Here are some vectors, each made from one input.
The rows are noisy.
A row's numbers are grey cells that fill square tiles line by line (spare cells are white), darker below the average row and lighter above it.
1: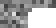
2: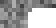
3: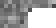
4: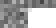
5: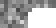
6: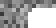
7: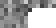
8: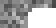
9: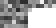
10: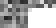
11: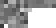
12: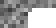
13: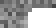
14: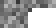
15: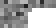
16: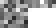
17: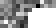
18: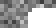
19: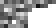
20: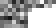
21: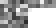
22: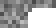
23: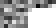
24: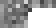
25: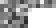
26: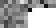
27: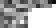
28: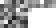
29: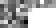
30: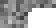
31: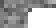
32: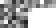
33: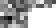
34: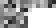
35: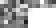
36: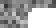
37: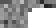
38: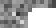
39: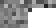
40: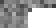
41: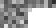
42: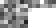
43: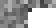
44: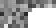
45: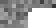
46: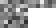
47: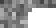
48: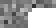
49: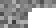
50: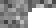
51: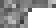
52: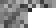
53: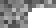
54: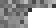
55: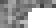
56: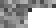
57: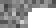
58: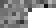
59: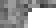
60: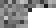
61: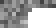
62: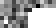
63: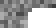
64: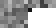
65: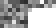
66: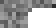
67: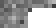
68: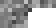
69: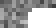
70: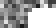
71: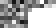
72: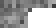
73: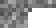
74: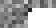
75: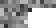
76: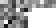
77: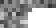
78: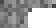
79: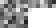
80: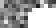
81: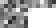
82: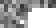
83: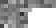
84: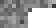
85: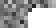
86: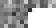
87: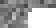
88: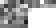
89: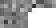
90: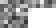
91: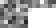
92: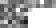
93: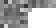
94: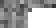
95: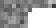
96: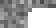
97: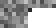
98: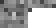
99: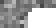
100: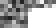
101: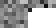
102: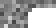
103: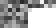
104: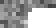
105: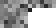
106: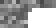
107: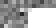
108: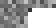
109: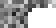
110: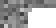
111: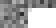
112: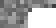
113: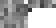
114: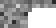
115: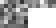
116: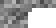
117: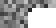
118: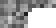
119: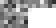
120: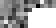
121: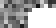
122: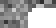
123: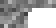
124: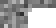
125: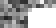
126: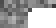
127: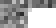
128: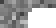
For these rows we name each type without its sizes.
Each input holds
a point on a line, together with either a label, or a node of a tree.
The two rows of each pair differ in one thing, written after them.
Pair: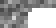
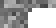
the node of the tree
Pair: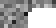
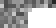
the node of the tree
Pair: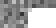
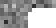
the node of the tree
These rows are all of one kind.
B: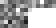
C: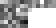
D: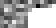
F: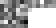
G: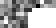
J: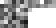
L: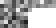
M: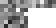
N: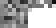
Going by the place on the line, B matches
C and F.
